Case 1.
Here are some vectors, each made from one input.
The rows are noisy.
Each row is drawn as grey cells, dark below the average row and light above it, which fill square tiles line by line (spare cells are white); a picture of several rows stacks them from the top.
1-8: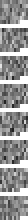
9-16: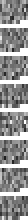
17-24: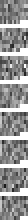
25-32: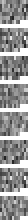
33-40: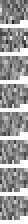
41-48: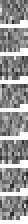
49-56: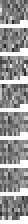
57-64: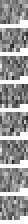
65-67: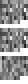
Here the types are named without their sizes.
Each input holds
a point on a line.
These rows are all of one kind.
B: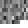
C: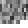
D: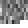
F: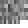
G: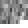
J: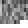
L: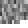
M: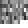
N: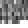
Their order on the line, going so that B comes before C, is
N, B, D, J, F, G, L, C, M.
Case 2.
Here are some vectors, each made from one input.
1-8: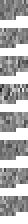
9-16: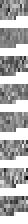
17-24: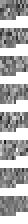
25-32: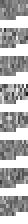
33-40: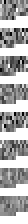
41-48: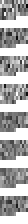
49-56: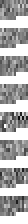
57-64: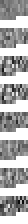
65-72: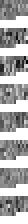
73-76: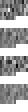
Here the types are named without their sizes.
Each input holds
a label.
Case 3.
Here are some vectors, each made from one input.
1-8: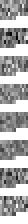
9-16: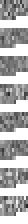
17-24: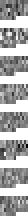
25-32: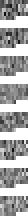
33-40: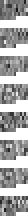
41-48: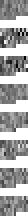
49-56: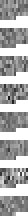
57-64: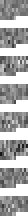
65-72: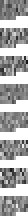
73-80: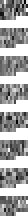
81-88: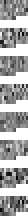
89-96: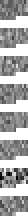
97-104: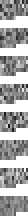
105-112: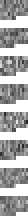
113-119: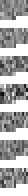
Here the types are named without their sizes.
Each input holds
a label.
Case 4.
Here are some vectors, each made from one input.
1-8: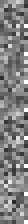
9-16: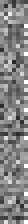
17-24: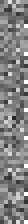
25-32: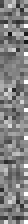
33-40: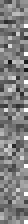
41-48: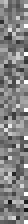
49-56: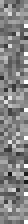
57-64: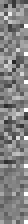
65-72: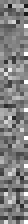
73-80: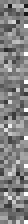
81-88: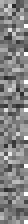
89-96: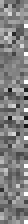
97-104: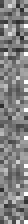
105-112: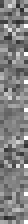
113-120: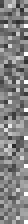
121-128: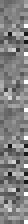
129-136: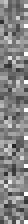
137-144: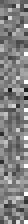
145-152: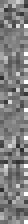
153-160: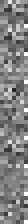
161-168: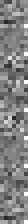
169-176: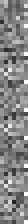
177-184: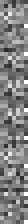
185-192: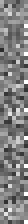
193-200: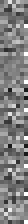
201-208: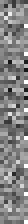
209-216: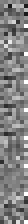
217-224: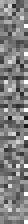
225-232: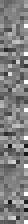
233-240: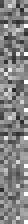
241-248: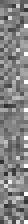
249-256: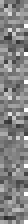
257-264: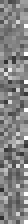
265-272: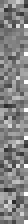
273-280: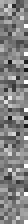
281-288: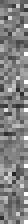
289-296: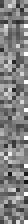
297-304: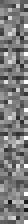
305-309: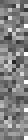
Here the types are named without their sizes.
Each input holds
a node of a tree.
